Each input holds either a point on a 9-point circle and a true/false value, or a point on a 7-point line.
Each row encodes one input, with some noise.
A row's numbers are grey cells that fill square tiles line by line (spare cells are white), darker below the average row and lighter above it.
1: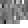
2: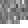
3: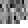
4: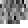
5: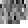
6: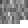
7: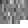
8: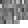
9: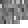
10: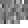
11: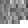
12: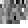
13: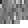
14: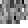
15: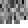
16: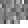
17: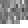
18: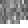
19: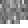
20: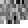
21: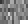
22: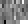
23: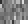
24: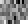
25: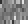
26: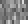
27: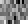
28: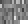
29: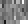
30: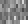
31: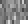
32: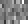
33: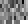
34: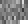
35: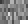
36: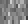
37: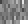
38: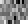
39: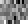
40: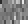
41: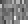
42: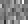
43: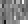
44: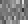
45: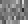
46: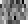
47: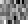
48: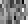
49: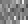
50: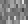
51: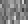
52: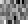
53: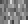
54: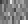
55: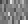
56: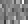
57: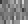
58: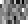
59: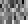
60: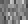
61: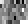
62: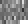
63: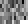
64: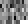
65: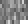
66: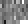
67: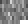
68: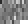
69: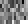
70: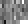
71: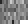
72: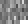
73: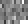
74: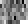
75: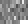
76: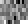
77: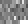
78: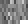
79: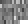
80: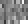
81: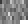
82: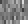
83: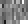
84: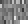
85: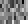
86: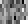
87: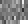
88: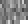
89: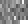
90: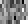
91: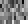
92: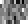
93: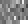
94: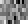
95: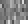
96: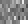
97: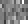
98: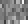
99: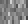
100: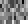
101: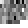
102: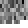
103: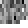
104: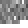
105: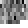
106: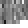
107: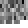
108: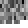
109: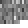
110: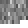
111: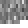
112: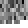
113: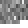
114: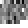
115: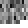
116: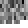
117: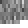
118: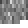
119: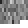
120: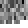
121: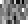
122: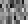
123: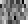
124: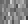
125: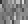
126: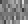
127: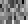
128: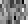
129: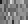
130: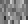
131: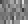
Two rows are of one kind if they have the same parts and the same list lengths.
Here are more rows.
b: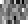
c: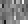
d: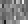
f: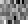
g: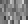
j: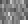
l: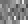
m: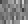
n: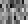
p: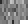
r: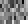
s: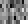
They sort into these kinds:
b, f, n, r, s
c, d, g, j, l, m, p

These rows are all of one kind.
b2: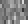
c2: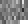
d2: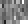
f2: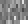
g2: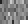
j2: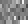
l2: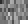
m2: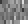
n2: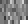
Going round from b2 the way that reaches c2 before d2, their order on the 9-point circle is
b2, f2, j2, c2, m2, g2, l2, d2, n2.
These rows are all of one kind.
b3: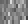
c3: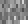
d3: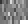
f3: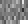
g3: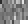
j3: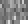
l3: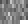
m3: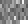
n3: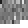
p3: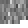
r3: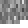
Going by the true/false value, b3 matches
d3, l3 and p3.
